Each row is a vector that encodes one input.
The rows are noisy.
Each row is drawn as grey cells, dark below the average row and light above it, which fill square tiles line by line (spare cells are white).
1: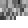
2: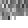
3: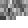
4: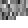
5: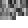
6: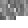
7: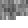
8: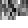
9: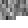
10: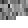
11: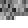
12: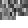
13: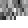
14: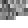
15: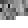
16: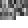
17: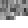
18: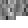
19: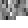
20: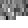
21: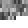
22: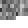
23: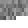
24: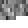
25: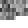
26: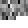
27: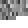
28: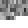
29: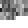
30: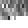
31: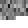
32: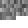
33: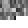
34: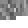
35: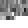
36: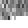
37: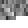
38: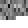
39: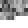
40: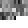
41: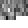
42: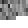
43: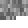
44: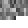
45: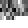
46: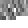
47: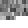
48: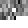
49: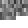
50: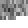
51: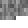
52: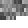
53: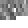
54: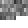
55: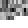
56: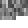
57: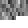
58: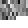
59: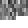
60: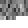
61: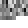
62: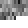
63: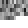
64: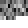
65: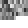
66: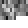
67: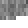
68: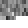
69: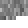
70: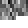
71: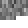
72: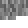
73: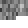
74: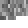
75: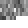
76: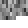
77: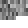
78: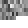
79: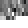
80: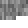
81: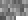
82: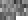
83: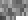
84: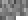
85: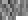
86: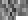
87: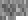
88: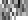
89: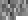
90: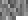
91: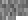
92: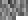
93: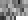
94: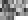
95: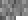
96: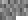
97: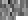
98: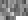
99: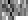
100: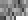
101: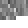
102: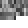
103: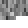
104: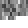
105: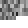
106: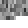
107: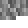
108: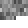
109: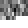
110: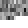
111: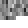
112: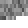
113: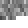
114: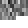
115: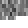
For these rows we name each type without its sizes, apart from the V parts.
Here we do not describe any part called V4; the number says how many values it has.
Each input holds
either a fixed value, or a node of a tree, or a true/false value and a value of V4.
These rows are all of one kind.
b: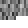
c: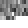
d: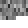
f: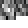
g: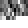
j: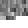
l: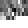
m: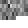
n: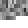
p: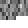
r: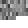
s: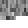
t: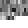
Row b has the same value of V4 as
g and p.
